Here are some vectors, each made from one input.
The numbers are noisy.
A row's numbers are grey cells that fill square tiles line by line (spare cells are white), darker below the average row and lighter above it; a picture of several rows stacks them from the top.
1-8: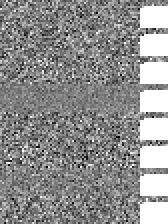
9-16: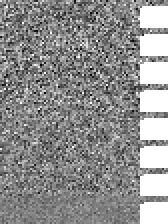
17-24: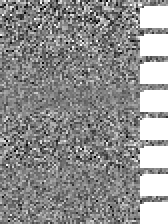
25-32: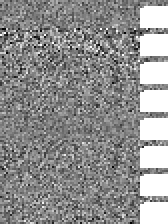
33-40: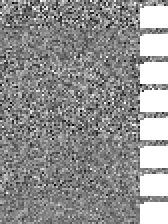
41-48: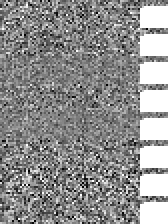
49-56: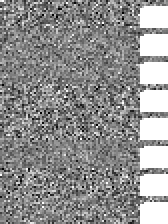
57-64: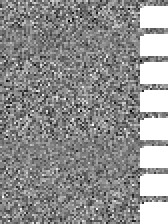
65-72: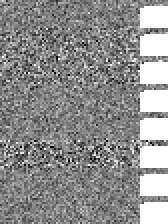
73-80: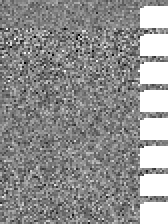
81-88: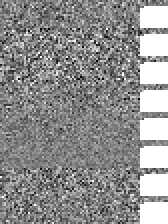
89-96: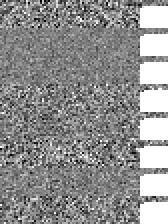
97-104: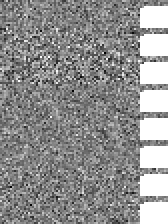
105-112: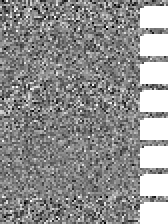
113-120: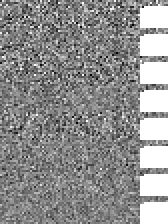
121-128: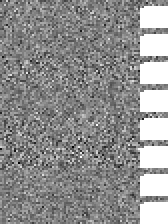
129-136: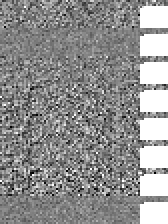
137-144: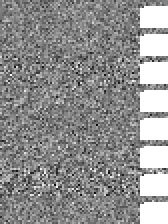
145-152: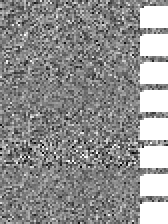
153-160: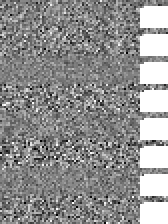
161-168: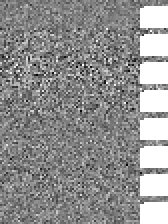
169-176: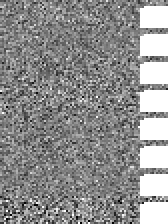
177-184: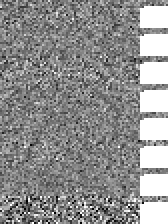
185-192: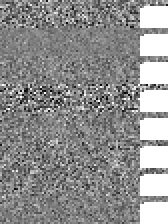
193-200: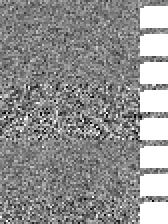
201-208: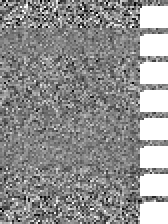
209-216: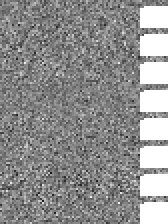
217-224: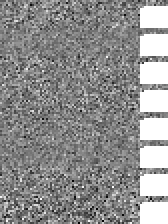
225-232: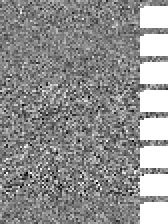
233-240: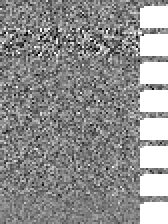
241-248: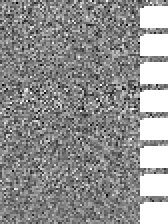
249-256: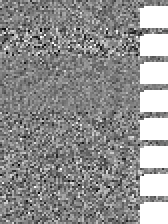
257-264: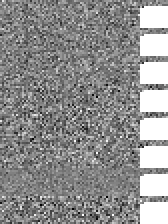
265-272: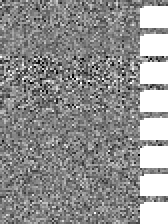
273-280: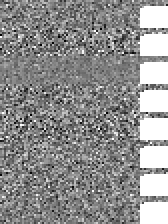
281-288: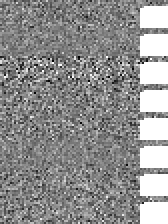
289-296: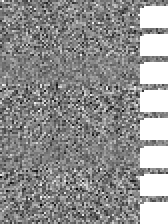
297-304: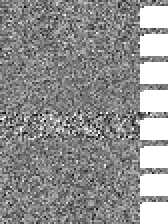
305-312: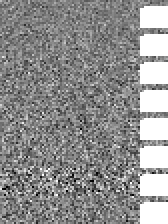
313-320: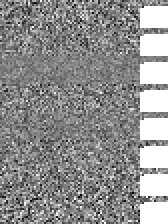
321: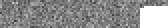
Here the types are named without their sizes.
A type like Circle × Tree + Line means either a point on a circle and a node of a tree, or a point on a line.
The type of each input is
((Bool × Bool × Bool × Bool + Unit) × Label + Line) × Line.
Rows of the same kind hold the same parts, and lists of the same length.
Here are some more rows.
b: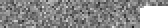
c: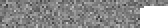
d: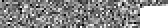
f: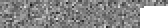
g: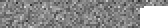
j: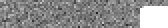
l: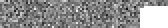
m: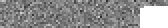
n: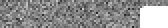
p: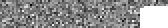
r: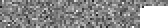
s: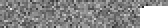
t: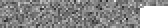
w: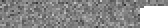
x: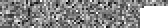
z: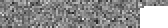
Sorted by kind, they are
b, d, f, l, m, n, s, t, w, x
c, g, j, z
p, r

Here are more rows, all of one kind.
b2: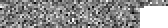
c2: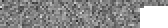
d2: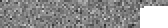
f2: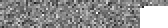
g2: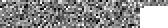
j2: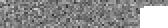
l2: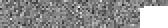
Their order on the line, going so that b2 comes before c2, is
b2, j2, d2, g2, f2, l2, c2.
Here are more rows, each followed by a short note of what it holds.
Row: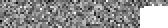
a label and a point on a line
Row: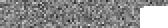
a label and a point on a line
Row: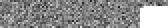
a label and a point on a line
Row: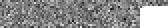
a point on each of two lines
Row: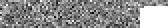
a point on each of two lines
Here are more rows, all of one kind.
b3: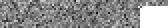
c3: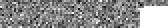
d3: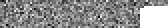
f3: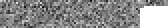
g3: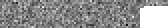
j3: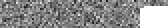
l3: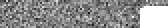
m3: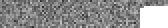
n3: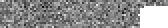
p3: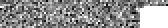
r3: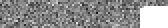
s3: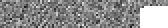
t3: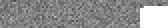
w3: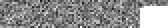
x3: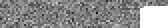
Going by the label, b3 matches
c3, s3, t3 and w3.
